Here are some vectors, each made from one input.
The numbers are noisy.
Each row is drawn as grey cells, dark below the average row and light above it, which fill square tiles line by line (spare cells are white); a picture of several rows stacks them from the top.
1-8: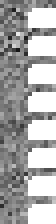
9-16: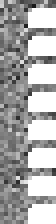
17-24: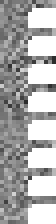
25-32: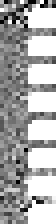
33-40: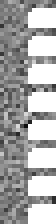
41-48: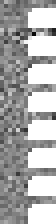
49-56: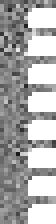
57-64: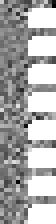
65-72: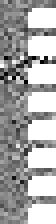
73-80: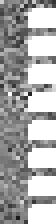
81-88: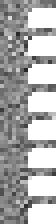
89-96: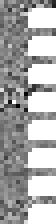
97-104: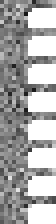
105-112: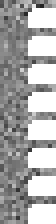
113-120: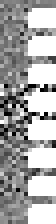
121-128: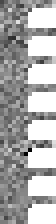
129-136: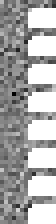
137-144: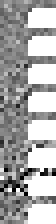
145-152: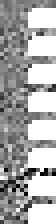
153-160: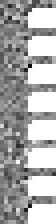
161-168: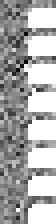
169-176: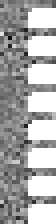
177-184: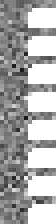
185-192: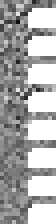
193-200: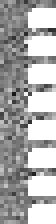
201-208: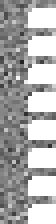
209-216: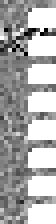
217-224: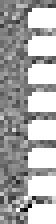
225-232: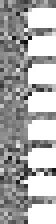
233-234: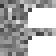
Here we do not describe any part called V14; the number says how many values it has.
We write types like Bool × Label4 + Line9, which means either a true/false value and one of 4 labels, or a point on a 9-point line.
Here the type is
Bool × Label8 × V14 + Unit.
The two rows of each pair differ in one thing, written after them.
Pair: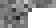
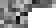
the value of V14
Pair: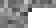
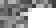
the value of V14
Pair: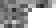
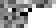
the label
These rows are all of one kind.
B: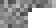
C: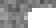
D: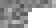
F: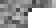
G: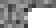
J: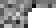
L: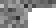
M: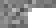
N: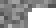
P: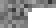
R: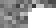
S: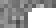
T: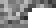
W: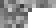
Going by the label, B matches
L, M, P and T.
